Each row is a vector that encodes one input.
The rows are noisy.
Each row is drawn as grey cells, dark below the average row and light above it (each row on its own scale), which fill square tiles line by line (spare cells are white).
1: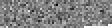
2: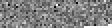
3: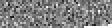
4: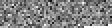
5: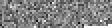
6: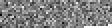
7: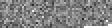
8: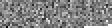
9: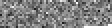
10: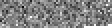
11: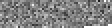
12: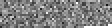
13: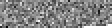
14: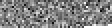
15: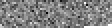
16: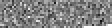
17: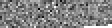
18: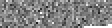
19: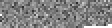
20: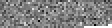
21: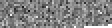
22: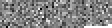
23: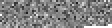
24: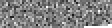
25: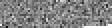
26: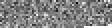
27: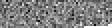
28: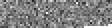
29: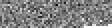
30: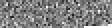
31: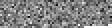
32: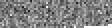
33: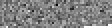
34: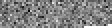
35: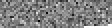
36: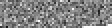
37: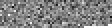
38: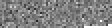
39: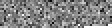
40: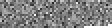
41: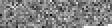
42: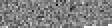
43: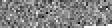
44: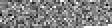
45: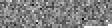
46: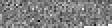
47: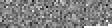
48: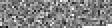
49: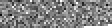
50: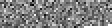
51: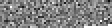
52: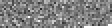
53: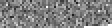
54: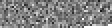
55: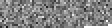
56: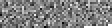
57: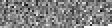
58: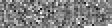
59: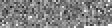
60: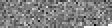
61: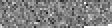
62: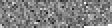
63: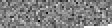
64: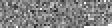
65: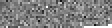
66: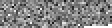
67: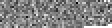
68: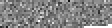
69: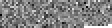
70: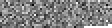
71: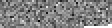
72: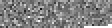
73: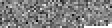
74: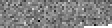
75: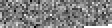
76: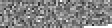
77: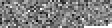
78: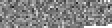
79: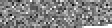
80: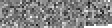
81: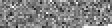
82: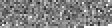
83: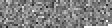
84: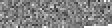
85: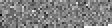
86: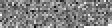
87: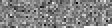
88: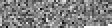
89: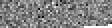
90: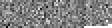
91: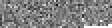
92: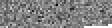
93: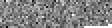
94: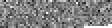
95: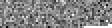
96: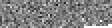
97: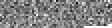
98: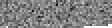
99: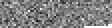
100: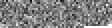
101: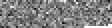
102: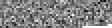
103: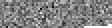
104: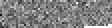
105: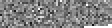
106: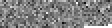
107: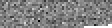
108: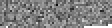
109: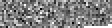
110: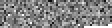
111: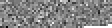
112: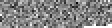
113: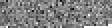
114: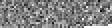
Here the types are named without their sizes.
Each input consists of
a point on a line, together with either a point on a circle, or a point on a line.
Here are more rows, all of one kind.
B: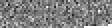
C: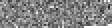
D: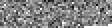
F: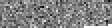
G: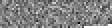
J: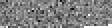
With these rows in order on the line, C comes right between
B and G.
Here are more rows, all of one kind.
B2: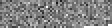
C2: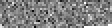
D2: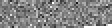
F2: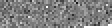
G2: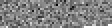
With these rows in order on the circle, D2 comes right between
B2 and G2.
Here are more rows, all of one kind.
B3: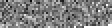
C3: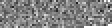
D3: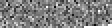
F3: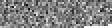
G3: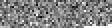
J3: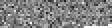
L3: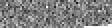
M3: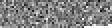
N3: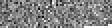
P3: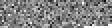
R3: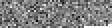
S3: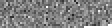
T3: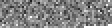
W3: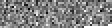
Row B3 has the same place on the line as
D3, L3, S3 and T3.
